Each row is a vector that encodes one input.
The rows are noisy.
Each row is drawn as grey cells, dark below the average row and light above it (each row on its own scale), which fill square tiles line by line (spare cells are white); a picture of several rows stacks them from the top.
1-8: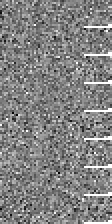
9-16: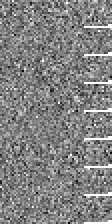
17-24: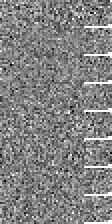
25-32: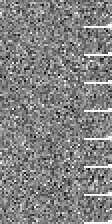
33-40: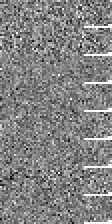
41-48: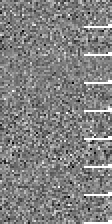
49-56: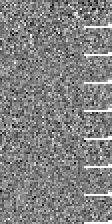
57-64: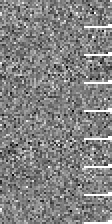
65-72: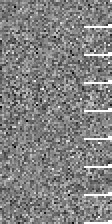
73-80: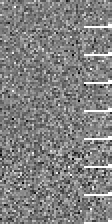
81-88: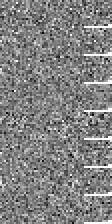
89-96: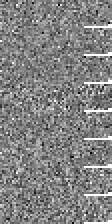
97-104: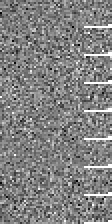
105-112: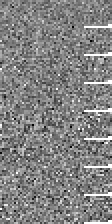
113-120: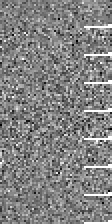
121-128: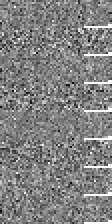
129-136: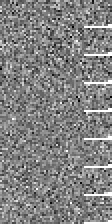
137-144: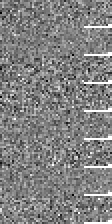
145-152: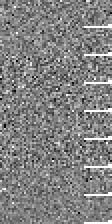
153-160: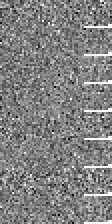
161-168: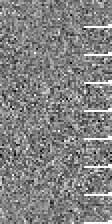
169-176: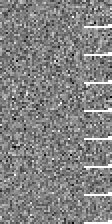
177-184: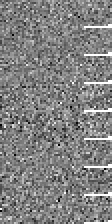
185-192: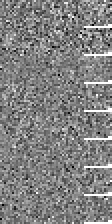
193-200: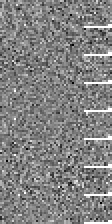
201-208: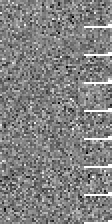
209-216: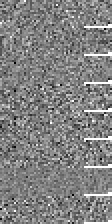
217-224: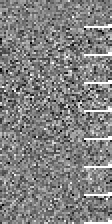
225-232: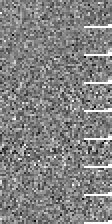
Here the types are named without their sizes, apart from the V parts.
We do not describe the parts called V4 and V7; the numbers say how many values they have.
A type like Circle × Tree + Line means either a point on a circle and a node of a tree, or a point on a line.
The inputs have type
(Bool × Circle + V4) × Line × (Line + V7).
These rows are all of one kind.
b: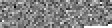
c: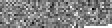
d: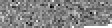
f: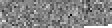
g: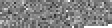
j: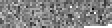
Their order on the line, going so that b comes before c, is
b, f, g, c, j, d.
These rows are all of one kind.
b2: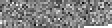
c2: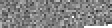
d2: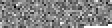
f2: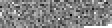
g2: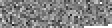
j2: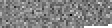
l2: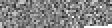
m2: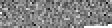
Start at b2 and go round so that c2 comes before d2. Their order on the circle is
b2, j2, f2, g2, m2, l2, c2, d2.
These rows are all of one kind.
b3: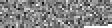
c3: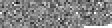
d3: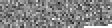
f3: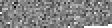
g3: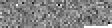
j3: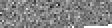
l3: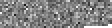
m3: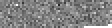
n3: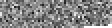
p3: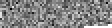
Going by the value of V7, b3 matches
d3 and l3.
